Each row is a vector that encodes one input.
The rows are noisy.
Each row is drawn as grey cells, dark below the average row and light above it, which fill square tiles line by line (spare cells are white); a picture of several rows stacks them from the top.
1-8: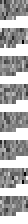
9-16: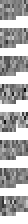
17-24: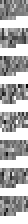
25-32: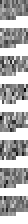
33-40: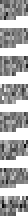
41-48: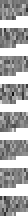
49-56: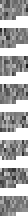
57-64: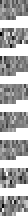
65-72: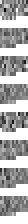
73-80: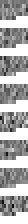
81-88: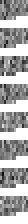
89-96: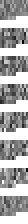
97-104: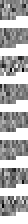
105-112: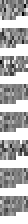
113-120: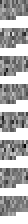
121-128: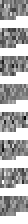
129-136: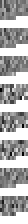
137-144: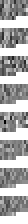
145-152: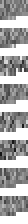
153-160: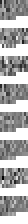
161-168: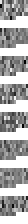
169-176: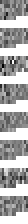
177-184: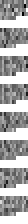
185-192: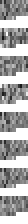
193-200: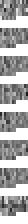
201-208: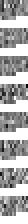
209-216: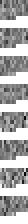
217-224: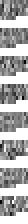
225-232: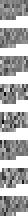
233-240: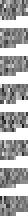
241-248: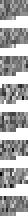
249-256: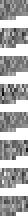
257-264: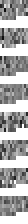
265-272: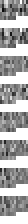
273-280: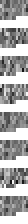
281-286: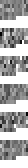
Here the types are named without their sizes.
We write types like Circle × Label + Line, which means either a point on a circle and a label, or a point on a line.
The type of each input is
Bool × Tree + Label × Label × Line.
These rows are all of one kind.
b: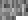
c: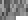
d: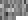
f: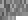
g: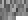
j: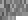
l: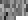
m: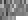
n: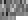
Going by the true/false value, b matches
d and l.
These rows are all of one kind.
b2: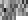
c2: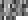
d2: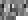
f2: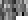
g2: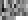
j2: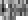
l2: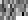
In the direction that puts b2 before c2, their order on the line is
j2, g2, b2, f2, c2, d2, l2.
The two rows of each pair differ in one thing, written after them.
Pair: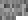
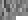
the true/false value
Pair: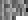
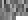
the true/false value
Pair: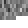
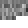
the true/false value
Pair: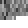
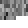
the true/false value
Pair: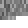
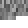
the node of the tree
